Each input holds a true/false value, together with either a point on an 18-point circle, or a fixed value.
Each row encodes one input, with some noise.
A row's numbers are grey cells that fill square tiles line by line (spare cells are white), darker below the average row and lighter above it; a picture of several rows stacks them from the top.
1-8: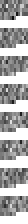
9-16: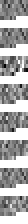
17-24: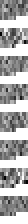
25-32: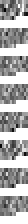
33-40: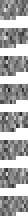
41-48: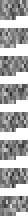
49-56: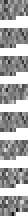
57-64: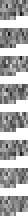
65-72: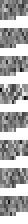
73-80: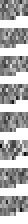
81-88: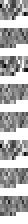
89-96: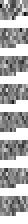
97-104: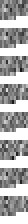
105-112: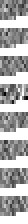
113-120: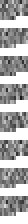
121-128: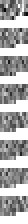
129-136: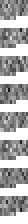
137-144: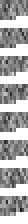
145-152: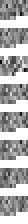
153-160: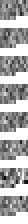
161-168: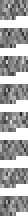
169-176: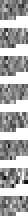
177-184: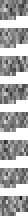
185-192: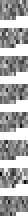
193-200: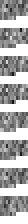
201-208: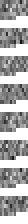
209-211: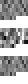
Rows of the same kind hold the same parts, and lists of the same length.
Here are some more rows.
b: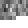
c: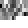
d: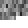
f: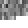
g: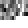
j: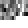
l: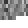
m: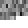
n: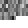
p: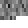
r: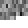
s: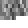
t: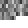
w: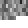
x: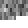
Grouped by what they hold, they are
b, d, f, l, m, n, p, r, s, t, w, x
c, g, j

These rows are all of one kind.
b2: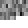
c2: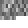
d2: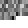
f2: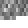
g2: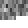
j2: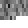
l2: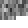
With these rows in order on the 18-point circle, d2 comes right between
b2 and c2.
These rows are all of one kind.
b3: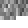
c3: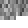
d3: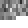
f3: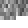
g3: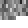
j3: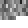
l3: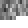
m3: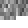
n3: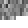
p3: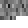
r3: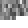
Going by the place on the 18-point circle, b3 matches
f3, g3, j3 and m3.
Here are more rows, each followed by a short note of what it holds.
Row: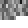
a point on an 18-point circle and a true/false value
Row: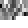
a true/false value
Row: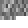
a point on an 18-point circle and a true/false value
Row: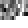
a true/false value
